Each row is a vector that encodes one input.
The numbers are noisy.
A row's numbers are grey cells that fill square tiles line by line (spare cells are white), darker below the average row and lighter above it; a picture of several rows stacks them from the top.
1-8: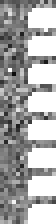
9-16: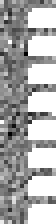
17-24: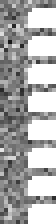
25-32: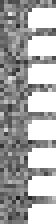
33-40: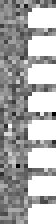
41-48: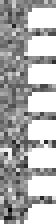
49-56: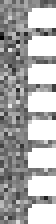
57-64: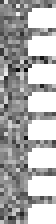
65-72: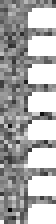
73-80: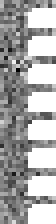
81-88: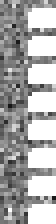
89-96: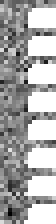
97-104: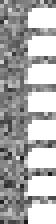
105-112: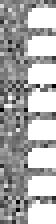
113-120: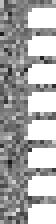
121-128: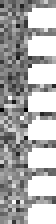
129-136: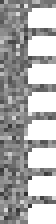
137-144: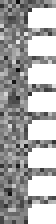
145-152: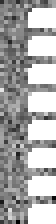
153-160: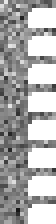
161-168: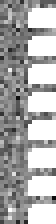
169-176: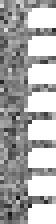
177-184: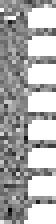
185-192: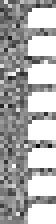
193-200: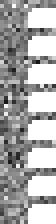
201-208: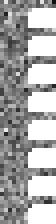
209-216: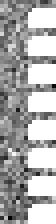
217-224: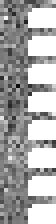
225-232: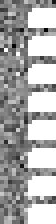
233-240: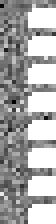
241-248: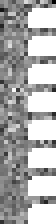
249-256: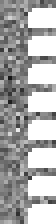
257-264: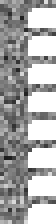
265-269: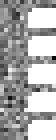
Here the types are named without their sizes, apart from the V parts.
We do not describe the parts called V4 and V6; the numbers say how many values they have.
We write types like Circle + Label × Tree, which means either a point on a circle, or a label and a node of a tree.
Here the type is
(Bool × Bool × Bool + V4) × (Line + V6).
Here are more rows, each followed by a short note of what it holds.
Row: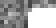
a point on a line and a value of V4
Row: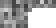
a point on a line and three true/false values
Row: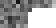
a point on a line and a value of V4
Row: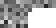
three true/false values and a value of V6
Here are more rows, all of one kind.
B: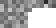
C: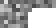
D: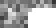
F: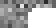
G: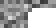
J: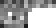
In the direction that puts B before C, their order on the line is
B, F, J, C, G, D.
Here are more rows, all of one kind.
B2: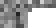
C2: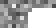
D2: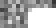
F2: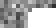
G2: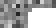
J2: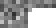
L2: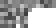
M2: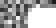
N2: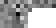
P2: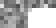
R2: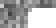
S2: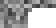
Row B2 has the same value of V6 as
F2 and N2.
